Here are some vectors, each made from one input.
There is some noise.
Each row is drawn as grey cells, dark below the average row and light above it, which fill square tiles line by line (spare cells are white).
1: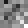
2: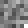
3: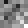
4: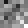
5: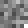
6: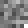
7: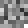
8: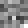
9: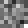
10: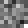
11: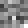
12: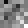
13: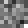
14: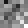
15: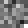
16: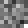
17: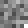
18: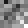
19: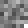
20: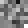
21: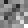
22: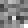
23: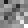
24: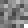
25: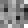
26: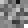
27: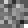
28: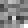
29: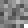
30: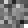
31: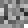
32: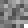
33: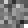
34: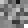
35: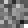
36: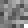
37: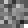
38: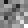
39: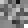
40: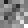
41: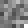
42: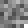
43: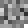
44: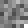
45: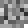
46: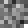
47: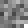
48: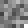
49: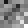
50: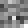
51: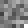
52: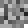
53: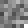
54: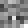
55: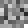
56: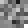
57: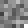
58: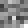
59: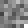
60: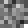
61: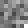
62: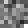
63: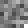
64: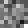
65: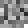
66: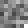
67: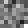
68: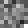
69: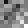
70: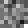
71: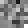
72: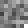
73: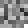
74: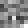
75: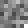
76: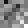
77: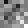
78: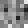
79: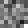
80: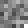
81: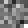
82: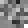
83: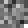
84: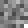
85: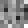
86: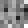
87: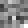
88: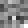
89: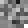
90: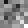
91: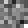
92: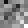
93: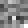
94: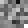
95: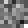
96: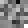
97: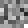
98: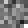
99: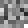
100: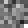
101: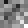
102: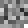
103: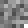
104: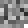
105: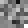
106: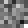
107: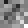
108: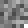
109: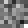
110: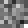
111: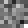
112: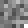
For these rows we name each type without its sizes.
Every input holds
a point on a line.
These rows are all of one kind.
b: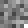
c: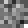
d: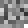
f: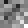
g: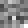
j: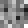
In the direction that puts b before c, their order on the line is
f, b, g, j, d, c.
